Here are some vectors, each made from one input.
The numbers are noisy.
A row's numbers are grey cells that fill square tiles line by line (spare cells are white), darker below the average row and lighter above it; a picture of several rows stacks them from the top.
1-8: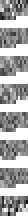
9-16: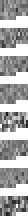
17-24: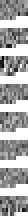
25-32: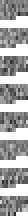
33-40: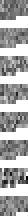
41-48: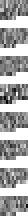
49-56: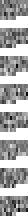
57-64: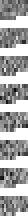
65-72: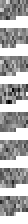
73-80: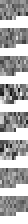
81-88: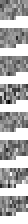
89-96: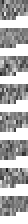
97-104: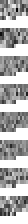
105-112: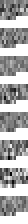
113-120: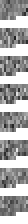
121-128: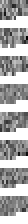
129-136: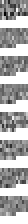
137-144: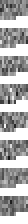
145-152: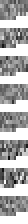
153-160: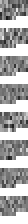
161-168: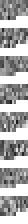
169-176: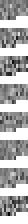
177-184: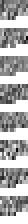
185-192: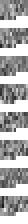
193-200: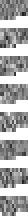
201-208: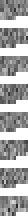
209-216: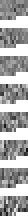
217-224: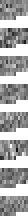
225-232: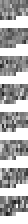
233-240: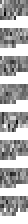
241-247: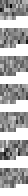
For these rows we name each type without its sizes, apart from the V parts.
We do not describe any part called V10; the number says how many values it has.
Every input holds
either a true/false value and a value of V10, or a list of points on a line.
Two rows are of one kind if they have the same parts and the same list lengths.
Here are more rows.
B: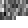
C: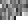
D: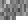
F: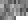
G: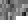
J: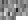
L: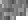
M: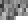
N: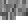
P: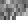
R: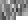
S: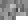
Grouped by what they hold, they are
B
C
D, F, G, L, N, P, R
J
M, S

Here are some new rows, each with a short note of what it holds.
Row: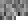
a list of two items
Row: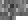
the empty list
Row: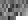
the empty list
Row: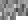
a list of three items
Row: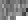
a true/false value and a value of V10
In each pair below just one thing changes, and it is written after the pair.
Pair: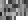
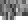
the true/false value
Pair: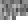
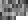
the value of V10
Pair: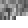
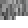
the true/false value
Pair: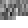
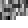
the true/false value
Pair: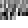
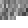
the true/false value
